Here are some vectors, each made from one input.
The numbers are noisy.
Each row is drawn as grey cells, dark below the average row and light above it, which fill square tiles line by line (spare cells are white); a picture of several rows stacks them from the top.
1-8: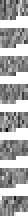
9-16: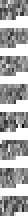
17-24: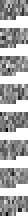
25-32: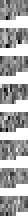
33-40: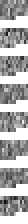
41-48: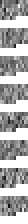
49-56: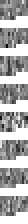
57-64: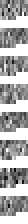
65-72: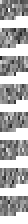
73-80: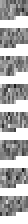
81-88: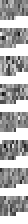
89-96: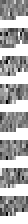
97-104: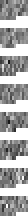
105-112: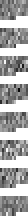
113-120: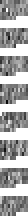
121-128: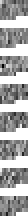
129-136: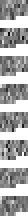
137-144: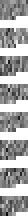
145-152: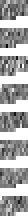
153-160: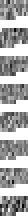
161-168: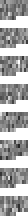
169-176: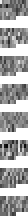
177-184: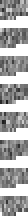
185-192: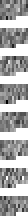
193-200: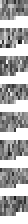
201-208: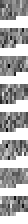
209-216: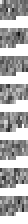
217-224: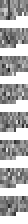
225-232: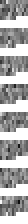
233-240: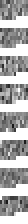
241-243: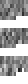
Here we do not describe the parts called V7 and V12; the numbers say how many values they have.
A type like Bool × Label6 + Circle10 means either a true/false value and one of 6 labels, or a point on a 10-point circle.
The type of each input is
Bool × Bool × Bool × Bool × Bool × Tree9 × V7 × V12.
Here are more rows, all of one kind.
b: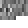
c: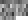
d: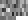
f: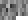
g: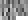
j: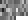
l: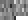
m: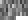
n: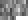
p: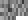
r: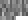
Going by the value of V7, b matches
f and r.
